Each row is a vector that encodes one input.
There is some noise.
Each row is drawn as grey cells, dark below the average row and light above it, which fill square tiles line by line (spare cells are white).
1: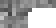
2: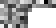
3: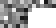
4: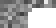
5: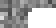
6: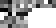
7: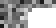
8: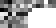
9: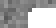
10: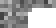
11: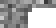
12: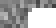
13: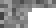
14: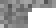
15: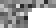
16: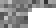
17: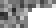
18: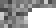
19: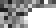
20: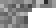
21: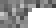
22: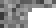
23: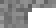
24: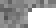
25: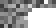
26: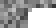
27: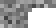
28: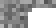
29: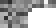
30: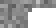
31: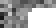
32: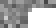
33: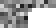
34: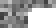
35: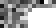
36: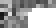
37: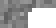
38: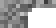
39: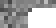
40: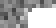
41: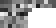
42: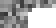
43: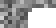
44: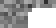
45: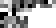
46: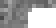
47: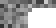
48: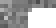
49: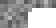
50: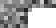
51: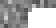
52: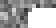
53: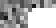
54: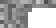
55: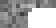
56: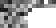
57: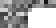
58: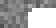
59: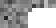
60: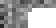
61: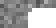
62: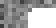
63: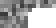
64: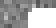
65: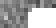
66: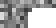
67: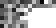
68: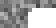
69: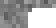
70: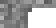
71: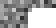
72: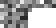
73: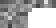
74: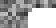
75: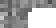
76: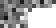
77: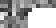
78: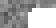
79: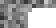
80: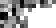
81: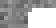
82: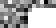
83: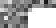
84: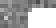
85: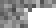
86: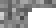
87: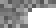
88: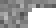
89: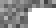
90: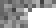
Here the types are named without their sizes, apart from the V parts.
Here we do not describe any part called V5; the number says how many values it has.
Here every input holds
a true/false value, together with either a point on a line, or a list of values of V5.
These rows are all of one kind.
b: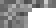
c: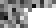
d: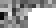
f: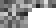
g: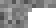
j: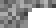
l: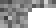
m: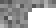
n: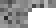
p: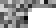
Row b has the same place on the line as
c and g.
